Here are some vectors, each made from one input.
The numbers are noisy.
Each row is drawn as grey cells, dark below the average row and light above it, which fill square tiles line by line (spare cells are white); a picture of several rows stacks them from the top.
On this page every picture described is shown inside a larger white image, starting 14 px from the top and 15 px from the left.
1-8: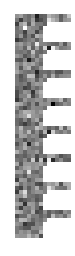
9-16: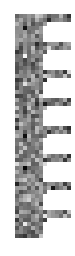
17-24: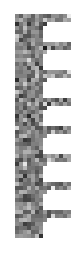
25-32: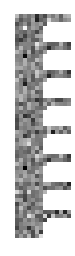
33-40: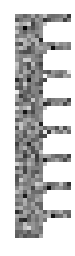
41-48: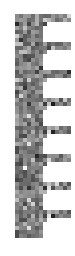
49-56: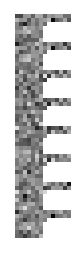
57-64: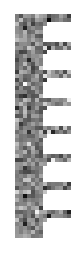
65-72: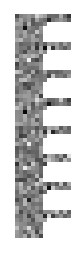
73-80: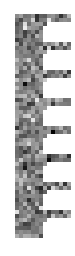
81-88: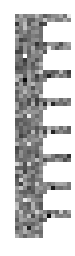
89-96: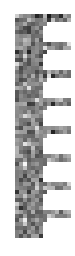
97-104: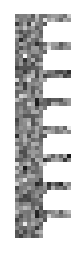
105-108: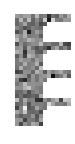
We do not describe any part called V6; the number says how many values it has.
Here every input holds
three true/false values, together with either a node of a 7-node tree, or a value of V6.
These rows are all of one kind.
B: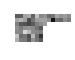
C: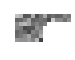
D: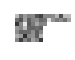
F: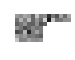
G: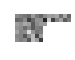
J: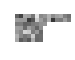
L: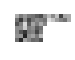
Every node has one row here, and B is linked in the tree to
F.
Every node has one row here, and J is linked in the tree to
D and L.
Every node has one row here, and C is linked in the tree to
G.
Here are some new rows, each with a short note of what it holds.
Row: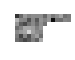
three true/false values and a value of V6
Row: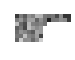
three true/false values and a value of V6
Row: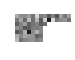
a node of a 7-node tree and three true/false values
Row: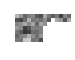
a node of a 7-node tree and three true/false values
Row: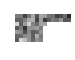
three true/false values and a value of V6
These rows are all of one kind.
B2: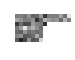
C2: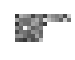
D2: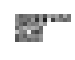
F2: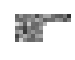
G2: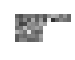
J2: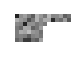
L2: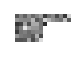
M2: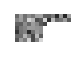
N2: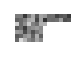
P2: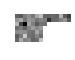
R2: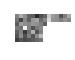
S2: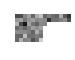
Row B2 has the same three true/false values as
C2 and L2.
